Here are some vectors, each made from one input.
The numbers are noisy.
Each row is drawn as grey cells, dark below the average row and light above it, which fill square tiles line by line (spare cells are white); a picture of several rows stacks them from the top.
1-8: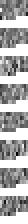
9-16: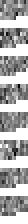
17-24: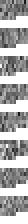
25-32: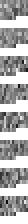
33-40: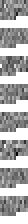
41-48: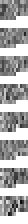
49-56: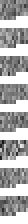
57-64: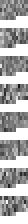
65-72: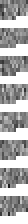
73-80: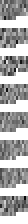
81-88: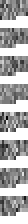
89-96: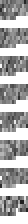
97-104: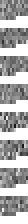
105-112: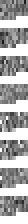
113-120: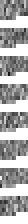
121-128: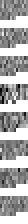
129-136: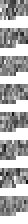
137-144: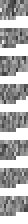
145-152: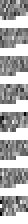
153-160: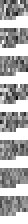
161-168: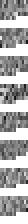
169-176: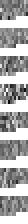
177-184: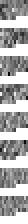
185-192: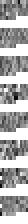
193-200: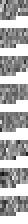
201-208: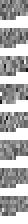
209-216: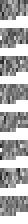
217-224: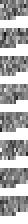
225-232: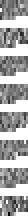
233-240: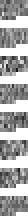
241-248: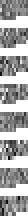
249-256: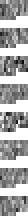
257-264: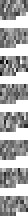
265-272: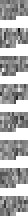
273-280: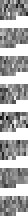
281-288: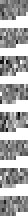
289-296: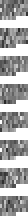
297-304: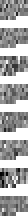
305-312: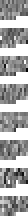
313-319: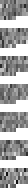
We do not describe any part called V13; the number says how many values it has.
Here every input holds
either a node of a 7-node tree, or a node of a 10-node tree, or a true/false value and a value of V13.
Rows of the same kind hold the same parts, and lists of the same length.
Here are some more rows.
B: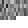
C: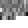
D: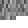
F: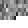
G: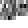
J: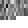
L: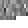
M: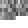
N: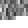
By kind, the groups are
B, D, F, J, L, M
C, N
G

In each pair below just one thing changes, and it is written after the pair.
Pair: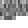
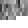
the true/false value
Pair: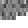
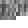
the value of V13
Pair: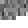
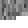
the value of V13
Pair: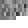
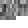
the true/false value
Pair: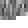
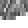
the value of V13
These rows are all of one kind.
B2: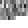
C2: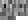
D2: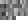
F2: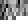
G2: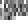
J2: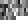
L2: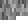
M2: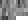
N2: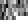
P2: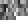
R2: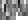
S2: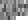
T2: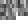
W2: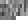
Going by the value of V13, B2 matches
C2, J2 and W2.
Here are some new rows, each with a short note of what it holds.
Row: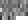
a node of a 7-node tree
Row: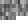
a true/false value and a value of V13
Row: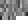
a node of a 7-node tree
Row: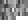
a true/false value and a value of V13
